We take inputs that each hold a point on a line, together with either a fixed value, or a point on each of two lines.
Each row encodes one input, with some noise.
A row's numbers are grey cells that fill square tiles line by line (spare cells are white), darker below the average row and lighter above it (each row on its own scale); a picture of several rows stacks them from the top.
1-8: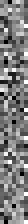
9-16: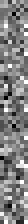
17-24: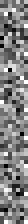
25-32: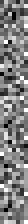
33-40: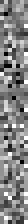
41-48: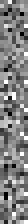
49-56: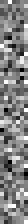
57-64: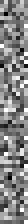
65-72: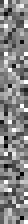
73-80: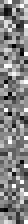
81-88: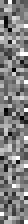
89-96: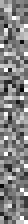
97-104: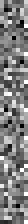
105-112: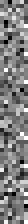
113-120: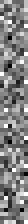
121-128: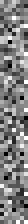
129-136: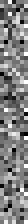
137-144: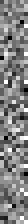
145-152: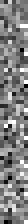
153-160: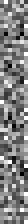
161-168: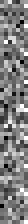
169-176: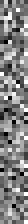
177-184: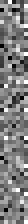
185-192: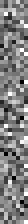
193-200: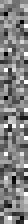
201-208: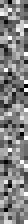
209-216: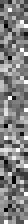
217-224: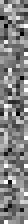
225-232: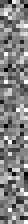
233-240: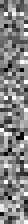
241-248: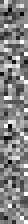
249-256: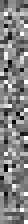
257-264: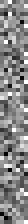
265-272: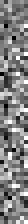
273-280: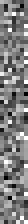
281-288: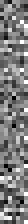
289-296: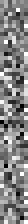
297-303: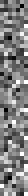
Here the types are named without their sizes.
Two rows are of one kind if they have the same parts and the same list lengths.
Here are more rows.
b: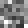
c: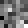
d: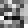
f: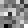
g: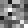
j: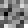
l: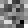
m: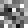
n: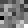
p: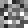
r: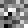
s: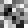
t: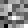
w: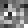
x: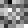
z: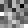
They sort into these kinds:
b, d, f, l, m, p, r, s, w
c, g, j, n, t, x, z

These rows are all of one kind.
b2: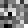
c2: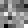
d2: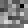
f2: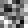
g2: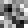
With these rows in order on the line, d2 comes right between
c2 and f2.
